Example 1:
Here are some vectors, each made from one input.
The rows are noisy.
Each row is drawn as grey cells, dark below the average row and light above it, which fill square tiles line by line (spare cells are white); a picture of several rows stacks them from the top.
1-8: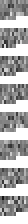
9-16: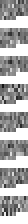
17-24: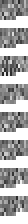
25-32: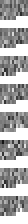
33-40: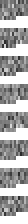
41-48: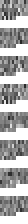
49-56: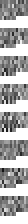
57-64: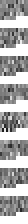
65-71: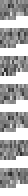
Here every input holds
a point on a 12-point line.
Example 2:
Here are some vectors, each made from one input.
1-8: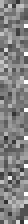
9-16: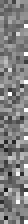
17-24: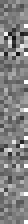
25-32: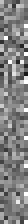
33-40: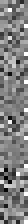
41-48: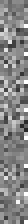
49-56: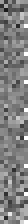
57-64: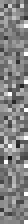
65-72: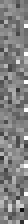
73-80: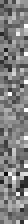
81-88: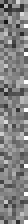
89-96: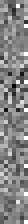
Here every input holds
either a point on a 9-point circle, or a fixed value.
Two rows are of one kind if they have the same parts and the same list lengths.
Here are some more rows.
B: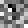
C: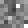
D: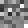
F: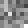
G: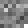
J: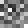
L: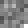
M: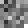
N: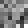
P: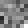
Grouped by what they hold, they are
B, D, J
C, F, G, L, M, N, P

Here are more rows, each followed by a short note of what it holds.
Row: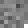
a point on a 9-point circle
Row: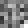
a point on a 9-point circle
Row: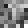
a point on a 9-point circle
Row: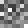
a fixed value
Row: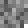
a point on a 9-point circle
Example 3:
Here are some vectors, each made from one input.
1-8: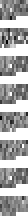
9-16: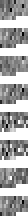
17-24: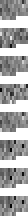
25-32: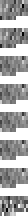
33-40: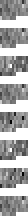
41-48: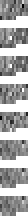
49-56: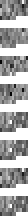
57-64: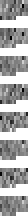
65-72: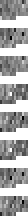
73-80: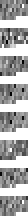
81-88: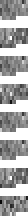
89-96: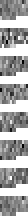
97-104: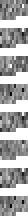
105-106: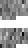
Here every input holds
either a fixed value, or three true/false values.
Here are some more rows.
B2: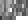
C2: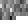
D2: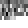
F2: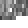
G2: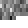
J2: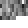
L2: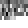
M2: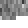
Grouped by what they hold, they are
B2, C2, F2, G2, J2, M2
D2, L2

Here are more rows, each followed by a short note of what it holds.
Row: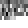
a fixed value
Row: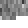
three true/false values
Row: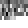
a fixed value
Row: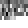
a fixed value
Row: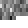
three true/false values
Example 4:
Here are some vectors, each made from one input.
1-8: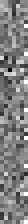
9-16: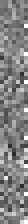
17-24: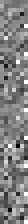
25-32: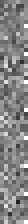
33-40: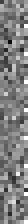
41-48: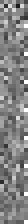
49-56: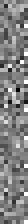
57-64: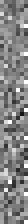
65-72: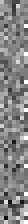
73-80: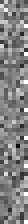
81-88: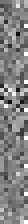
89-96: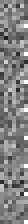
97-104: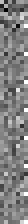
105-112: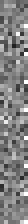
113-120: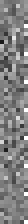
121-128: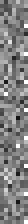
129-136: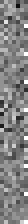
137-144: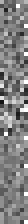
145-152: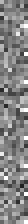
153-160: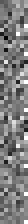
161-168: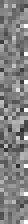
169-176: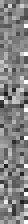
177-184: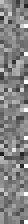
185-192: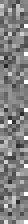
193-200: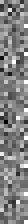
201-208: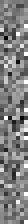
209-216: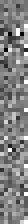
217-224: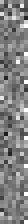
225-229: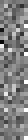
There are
2 kinds of row.
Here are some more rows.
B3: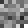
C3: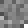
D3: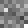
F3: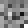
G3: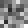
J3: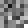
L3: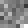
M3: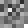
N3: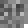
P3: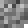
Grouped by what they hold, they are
B3, C3, D3, F3, G3, J3, L3, N3, P3
M3

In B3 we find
a point on a 9-point circle.
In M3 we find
a fixed value.
